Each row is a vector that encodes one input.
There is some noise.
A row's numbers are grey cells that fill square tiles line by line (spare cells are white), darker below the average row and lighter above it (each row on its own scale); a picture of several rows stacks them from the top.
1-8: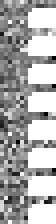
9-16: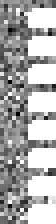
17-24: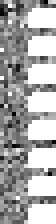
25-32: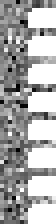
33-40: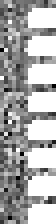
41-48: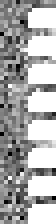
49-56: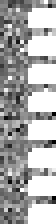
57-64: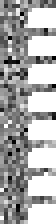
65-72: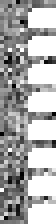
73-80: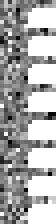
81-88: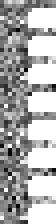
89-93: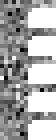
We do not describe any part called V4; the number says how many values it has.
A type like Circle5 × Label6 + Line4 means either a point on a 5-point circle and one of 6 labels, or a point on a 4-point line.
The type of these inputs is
Circle6 + Circle8 × V4.
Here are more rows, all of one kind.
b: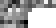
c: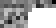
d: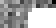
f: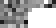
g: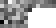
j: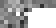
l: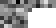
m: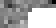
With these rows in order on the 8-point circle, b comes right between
f and l.
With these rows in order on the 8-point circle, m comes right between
f and g.
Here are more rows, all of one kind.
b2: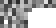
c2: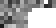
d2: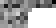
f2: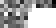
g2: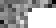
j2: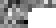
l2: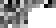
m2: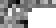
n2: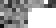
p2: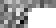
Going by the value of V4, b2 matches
j2, m2 and p2.
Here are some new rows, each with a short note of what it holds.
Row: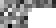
a point on an 8-point circle and a value of V4
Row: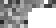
a point on an 8-point circle and a value of V4
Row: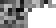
a point on a 6-point circle
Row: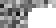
a point on a 6-point circle
